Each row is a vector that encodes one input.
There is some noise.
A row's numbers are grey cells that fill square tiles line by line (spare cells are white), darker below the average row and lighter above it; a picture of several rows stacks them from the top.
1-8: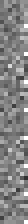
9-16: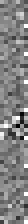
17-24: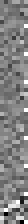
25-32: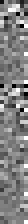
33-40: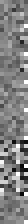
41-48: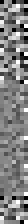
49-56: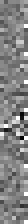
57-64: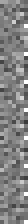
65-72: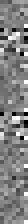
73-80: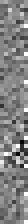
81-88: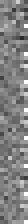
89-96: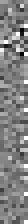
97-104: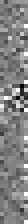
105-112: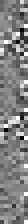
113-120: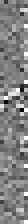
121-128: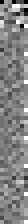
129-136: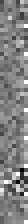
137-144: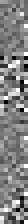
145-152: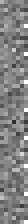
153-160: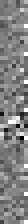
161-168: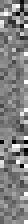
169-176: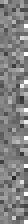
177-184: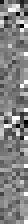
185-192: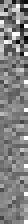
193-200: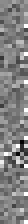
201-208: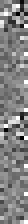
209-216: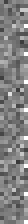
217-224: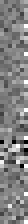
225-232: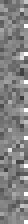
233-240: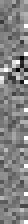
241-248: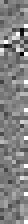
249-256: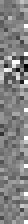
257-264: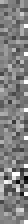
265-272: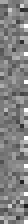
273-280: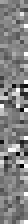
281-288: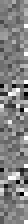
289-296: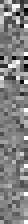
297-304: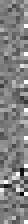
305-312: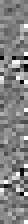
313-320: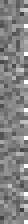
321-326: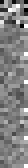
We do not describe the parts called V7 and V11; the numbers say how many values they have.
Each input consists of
either a point on a 6-point line, four true/false values, a value of V7 and a value of V11, or a node of a 10-node tree.
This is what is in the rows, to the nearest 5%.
About 85% of them hold a point on a 6-point line, four true/false values, a value of V7 and a value of V11. The rest hold a node of a 10-node tree.
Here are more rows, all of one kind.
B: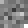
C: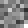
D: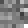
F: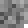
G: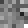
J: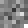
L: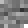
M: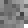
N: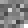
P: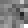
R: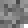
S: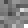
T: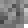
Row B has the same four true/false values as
D, G, L and P.
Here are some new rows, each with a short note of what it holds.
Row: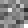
a point on a 6-point line, four true/false values, a value of V7 and a value of V11
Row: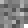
a point on a 6-point line, four true/false values, a value of V7 and a value of V11
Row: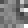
a point on a 6-point line, four true/false values, a value of V7 and a value of V11
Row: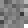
a point on a 6-point line, four true/false values, a value of V7 and a value of V11
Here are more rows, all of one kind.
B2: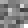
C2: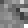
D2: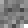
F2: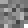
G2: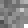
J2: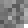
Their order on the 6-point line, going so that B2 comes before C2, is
B2, F2, D2, J2, G2, C2.
